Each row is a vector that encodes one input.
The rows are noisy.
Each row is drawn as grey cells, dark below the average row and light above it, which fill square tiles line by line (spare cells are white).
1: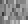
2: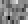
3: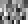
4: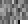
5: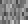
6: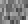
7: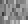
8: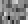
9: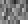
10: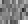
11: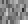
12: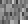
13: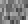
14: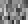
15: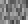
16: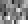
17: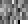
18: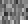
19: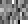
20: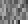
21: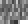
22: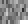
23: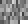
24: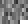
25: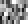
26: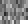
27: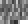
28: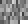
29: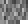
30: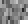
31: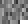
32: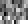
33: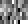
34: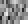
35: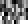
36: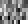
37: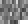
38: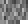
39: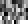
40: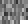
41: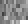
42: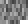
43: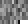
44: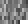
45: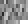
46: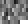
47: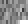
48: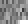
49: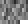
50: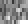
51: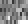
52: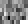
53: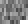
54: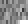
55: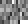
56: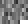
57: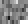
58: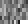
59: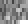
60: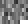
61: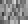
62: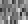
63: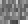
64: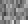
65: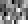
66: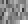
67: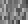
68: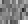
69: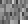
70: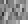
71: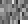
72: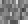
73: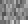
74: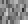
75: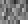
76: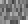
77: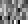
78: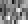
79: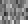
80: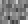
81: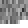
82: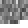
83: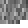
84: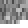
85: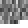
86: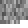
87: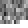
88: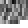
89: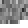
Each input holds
a point on a 16-point circle.
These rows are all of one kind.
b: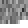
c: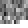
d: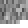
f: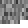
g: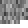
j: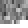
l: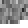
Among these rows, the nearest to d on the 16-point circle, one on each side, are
b and j.
